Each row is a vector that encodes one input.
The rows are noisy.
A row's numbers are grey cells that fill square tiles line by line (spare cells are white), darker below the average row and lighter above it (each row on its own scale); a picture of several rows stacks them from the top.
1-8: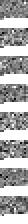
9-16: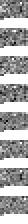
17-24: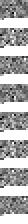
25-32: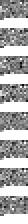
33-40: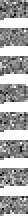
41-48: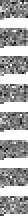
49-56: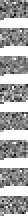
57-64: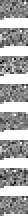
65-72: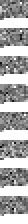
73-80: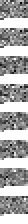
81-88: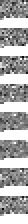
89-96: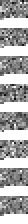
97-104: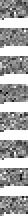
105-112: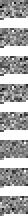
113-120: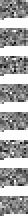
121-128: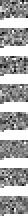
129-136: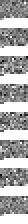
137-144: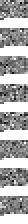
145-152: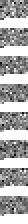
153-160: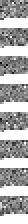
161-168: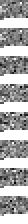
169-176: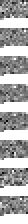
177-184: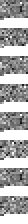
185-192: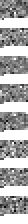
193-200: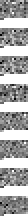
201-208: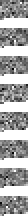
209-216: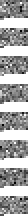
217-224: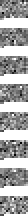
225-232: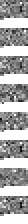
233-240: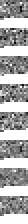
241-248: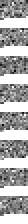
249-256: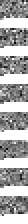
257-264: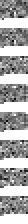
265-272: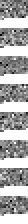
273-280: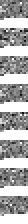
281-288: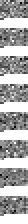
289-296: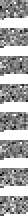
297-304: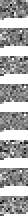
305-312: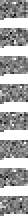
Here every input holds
either a point on a 16-point line, or a point on a 20-point line.
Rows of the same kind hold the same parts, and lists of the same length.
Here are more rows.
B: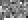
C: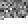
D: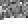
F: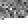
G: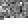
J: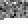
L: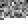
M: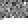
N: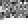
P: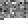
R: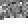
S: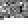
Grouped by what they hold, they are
B, D, G, M, N, R, S
C, F, J, L, P

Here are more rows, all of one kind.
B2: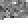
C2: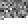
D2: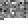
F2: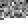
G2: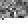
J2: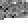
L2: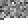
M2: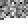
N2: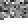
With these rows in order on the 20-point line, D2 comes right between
J2 and N2.
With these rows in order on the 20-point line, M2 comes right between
F2 and L2.
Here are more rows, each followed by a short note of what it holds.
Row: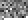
a point on a 20-point line
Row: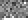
a point on a 16-point line
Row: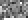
a point on a 16-point line
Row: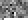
a point on a 20-point line
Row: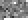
a point on a 20-point line
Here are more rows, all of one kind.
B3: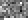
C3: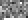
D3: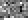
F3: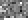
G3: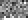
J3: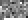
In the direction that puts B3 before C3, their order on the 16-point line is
D3, B3, F3, C3, J3, G3.
